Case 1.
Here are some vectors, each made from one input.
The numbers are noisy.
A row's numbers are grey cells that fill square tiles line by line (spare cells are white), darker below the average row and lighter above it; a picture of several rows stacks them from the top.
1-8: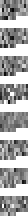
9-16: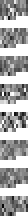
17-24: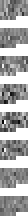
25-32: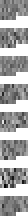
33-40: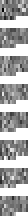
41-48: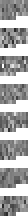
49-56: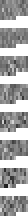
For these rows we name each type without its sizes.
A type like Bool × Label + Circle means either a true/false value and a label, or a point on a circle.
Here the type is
Bool × Bool × Bool + Tree.
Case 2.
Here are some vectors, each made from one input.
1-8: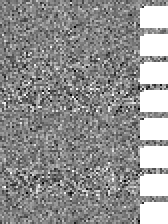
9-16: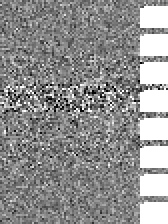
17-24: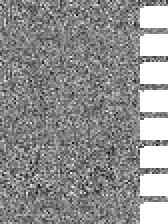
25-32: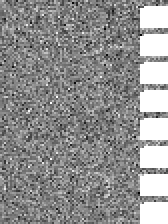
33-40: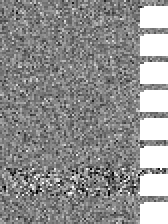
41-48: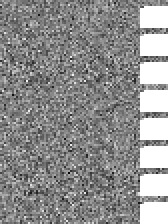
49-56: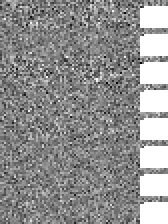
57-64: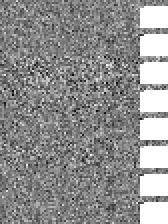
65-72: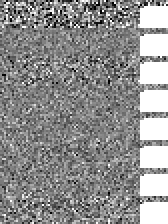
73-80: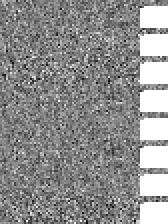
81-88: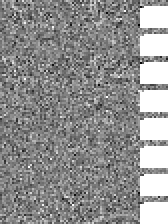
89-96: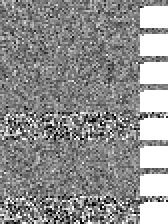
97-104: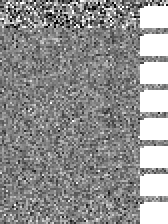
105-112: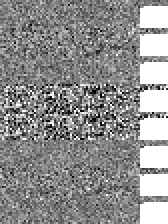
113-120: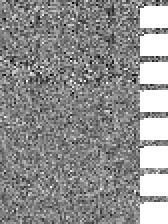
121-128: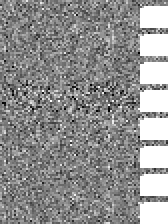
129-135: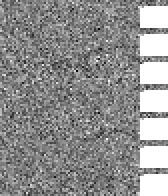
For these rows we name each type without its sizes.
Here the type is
List(Line).
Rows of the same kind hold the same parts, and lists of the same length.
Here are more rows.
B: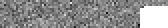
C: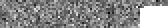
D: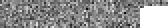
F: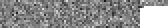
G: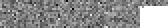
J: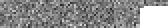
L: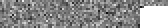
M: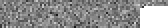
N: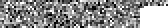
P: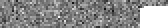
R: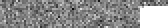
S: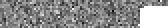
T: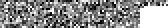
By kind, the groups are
B, D, G, M, R
C, F, J, L, P, S
N, T

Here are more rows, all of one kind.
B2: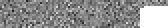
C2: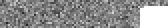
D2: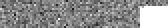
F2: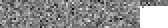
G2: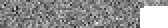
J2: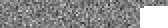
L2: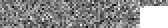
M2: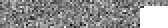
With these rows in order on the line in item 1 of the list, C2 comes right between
D2 and L2.
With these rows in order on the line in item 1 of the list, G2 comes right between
B2 and M2.
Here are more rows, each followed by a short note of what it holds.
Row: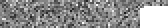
a list of two items
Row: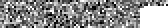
the empty list
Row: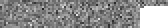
a list of two items
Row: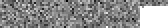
a list of two items
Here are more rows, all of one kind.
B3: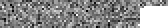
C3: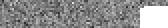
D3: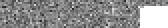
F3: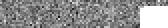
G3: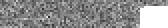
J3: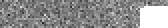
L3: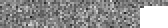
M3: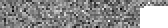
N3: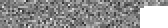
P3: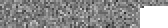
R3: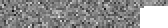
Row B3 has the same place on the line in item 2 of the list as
L3 and P3.
